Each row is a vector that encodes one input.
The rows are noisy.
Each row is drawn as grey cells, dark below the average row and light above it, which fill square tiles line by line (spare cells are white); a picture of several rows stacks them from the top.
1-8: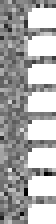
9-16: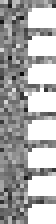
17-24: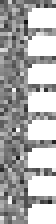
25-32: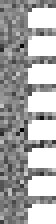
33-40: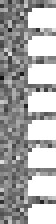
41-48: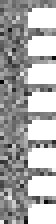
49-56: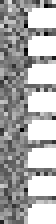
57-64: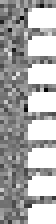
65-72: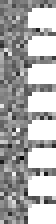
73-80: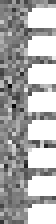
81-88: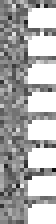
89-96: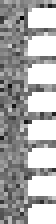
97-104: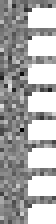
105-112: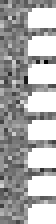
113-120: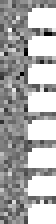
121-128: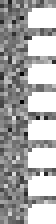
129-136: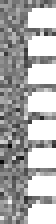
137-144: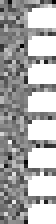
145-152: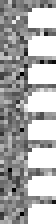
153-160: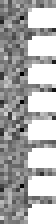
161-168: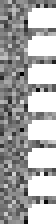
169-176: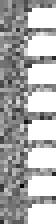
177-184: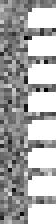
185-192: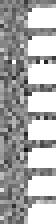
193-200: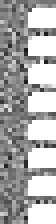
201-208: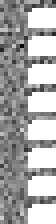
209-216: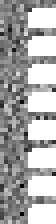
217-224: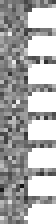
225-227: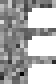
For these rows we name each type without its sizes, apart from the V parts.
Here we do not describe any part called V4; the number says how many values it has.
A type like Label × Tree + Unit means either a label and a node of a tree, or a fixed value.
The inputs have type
(Bool × Bool × Bool + V4) × Label + Line + Tree.
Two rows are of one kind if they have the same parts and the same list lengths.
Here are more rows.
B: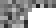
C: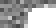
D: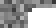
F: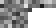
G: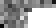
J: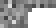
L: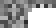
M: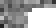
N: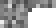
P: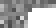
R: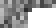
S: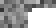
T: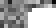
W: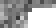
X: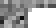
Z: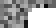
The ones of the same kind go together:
B, L, Z
C, J, M, S, T
D, G, N, P, R, W
F, X

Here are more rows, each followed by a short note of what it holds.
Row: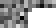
a point on a line
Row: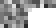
a node of a tree
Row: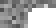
a label and a value of V4
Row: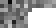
a point on a line
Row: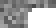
a label and a value of V4
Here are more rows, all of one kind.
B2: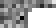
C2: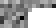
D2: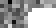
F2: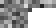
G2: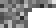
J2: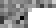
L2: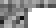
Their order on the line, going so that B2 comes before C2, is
F2, D2, G2, B2, J2, L2, C2.
